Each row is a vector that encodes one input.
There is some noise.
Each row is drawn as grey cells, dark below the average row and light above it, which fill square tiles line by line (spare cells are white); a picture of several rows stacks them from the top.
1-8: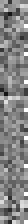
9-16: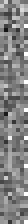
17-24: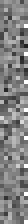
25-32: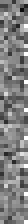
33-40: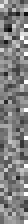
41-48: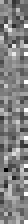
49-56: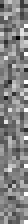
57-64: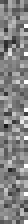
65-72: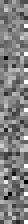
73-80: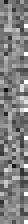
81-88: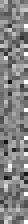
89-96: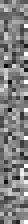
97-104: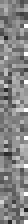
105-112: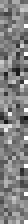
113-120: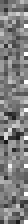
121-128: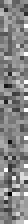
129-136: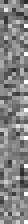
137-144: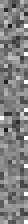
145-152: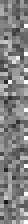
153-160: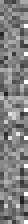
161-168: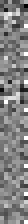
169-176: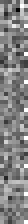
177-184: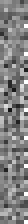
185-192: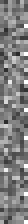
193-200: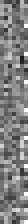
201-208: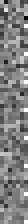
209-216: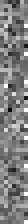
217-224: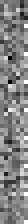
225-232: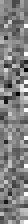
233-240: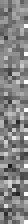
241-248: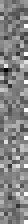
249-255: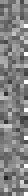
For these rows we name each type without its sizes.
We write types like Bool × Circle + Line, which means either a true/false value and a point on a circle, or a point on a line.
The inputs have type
Bool × (Circle + Unit).
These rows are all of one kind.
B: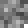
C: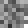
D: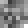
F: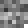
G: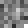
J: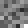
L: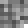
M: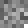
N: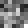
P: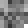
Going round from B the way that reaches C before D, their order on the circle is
B, M, F, C, P, J, D, L, G, N.
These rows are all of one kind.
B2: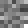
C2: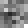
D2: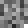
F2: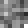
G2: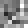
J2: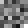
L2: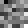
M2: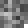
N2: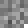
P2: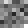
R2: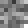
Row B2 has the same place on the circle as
D2, L2 and R2.
